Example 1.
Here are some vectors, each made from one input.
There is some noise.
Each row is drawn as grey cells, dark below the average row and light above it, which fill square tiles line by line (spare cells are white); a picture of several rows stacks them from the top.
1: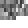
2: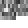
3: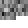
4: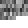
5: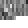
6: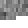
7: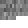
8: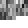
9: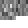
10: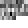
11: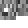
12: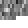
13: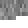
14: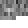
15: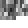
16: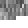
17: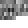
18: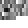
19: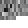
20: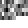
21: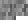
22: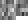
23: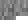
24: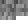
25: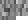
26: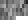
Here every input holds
one of 5 labels.
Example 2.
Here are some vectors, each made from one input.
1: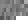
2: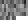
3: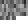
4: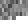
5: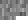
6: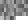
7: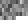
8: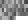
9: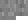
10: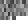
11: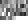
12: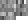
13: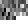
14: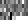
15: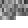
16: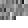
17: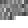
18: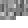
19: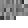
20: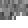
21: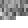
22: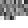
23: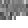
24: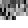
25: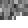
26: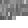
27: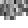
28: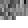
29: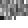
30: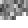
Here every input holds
a node of a 7-node tree.
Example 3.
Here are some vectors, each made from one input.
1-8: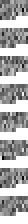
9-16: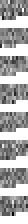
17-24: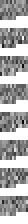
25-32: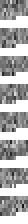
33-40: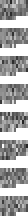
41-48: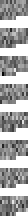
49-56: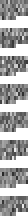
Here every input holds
four true/false values.
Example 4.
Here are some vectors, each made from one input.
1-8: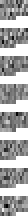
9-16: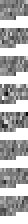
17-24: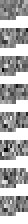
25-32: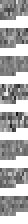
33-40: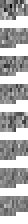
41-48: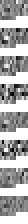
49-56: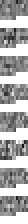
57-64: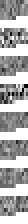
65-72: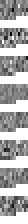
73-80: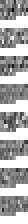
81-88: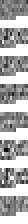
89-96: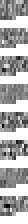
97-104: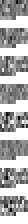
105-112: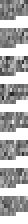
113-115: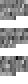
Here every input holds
one of 9 labels.
